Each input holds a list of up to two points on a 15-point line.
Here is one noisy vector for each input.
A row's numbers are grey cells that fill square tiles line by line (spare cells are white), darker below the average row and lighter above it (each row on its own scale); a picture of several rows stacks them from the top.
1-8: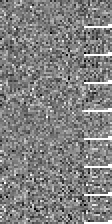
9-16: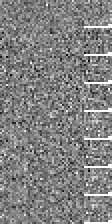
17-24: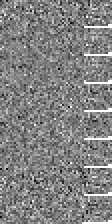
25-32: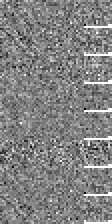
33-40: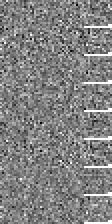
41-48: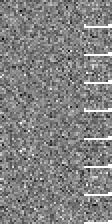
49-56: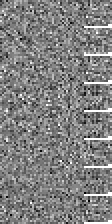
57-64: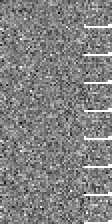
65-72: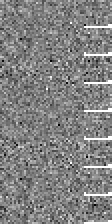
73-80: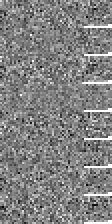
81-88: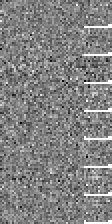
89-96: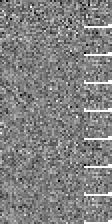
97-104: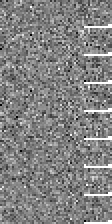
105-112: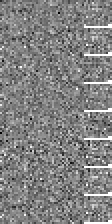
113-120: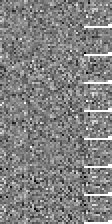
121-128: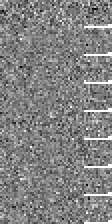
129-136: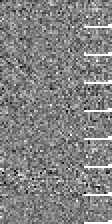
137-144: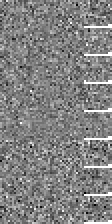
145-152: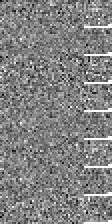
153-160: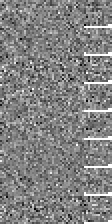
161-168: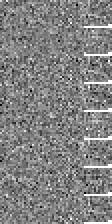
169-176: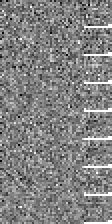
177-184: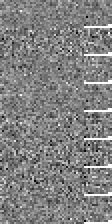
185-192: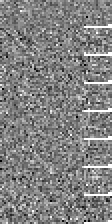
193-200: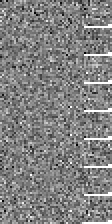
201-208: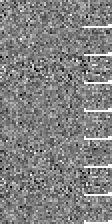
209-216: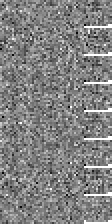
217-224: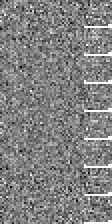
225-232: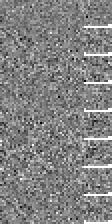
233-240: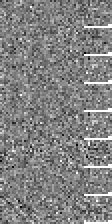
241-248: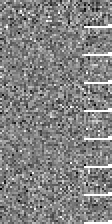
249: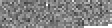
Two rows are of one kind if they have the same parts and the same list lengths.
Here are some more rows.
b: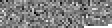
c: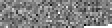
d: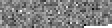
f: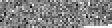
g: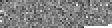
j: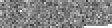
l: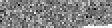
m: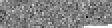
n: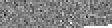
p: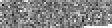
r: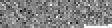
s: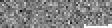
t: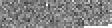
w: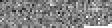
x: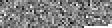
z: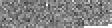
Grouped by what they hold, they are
b, g, r, s, w, x
c, d, f, j, l, m, n, p
t, z

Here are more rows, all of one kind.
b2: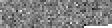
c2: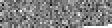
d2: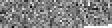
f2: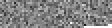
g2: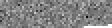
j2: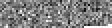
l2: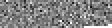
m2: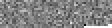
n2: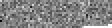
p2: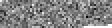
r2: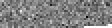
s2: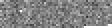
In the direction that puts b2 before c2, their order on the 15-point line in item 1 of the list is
g2, p2, d2, n2, l2, f2, m2, s2, b2, j2, c2, r2.
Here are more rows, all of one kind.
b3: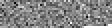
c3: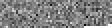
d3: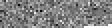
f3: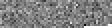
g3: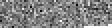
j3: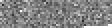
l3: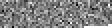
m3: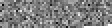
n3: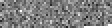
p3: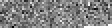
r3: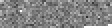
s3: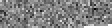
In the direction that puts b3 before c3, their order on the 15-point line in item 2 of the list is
m3, j3, n3, r3, b3, f3, c3, s3, d3, g3, l3, p3.
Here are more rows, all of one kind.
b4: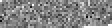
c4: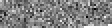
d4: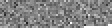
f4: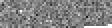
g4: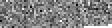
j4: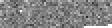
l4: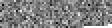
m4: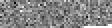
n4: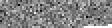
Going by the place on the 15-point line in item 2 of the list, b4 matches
f4, j4 and m4.
